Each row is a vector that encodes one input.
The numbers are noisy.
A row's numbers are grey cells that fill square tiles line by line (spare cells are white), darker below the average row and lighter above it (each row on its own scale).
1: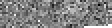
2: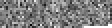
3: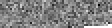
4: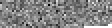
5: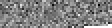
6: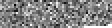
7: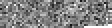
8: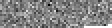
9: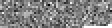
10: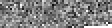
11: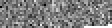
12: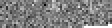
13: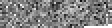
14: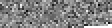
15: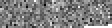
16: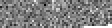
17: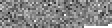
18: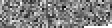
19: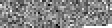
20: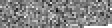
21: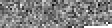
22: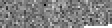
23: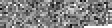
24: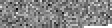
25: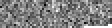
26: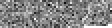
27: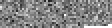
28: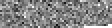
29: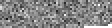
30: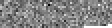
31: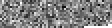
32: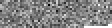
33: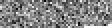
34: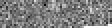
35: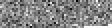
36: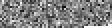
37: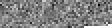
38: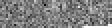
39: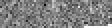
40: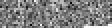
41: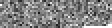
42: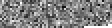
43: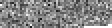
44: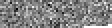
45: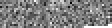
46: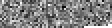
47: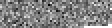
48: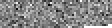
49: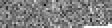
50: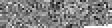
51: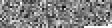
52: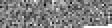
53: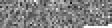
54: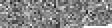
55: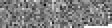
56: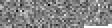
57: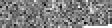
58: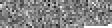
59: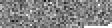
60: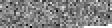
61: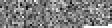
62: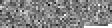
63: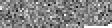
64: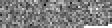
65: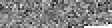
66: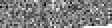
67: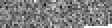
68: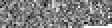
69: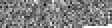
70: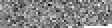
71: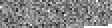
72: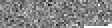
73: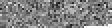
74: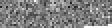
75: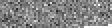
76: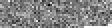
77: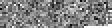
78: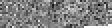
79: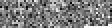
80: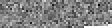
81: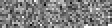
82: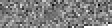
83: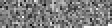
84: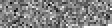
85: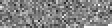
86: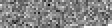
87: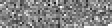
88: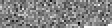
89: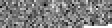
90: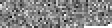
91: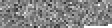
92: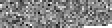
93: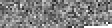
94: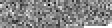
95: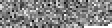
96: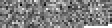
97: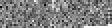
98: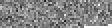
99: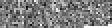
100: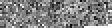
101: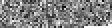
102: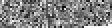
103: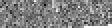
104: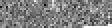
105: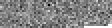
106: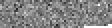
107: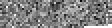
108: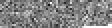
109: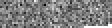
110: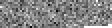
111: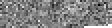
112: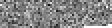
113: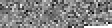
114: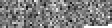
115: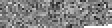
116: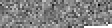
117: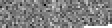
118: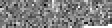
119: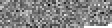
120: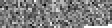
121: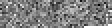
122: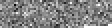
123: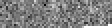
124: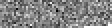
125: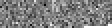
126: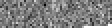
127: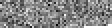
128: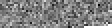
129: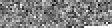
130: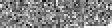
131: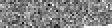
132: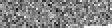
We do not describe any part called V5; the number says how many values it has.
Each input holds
either a true/false value and a value of V5, or a list of up to two items, each one of 4 labels and a point on a 4-point line.
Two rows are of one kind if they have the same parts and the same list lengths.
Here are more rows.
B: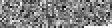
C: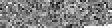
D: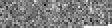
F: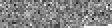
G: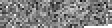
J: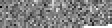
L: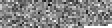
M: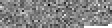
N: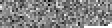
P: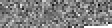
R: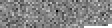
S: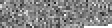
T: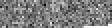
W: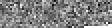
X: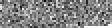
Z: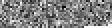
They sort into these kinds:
B, Z
C, G, P, W
D, J, T
F, L, M, N, R, S, X

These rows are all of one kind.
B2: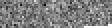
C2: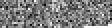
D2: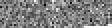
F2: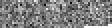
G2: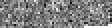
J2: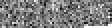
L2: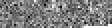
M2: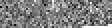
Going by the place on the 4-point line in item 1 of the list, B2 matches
C2 and D2.
